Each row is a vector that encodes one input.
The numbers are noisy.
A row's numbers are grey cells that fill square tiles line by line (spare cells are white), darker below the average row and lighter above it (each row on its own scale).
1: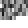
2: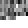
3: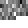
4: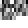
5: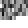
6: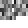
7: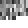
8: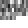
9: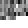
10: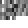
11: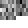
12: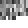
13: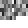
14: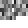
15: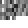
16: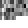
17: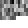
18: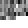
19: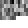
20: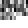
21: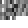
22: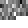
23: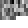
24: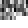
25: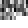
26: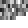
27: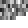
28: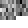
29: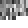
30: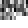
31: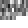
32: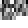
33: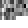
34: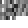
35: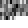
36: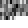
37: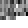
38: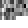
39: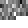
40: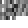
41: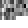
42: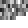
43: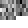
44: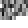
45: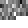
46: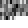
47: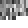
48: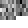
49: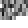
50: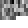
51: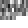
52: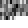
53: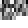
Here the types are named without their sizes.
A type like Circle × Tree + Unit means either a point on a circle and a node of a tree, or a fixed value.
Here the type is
Circle + Tree.
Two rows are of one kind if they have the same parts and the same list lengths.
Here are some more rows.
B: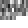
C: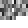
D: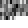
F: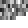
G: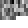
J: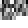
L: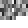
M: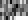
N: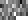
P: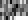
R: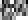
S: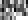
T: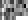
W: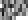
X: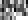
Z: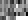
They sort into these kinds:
B, C, F, J, L, R, S, W, X
D, G, M, N, P, T, Z

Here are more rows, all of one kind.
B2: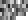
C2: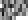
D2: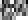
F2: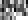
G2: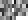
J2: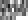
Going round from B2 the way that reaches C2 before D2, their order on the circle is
B2, G2, C2, D2, F2, J2.
